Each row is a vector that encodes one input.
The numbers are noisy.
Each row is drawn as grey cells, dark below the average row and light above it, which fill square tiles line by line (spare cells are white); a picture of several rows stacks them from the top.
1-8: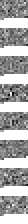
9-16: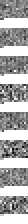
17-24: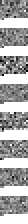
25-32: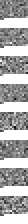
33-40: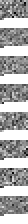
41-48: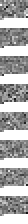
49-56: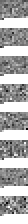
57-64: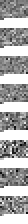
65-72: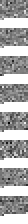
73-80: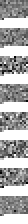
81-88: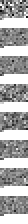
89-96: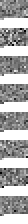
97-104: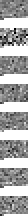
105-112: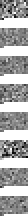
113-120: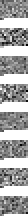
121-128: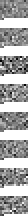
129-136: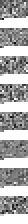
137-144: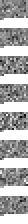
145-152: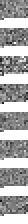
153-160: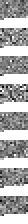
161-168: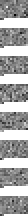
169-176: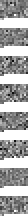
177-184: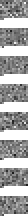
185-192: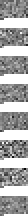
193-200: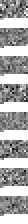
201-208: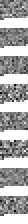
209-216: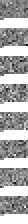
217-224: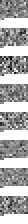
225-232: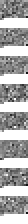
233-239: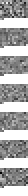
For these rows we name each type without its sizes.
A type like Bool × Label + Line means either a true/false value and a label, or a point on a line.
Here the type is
Bool × (Circle + Unit).
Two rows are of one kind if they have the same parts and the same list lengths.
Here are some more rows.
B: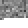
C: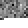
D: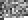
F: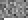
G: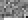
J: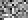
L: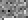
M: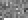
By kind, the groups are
B, C, F, G, J, L, M
D

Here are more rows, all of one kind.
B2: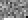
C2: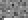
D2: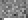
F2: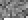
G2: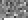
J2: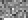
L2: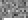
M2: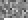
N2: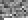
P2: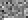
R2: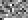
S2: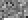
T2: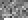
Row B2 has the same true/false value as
G2, P2 and S2.
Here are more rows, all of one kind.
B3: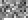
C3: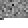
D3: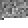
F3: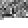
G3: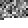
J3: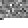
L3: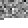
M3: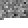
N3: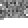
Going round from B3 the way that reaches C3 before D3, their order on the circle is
B3, M3, J3, C3, L3, D3, G3, N3, F3.
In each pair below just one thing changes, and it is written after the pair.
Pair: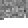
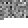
the true/false value
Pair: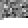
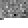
the true/false value
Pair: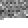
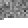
the true/false value
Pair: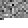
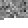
the place on the circle
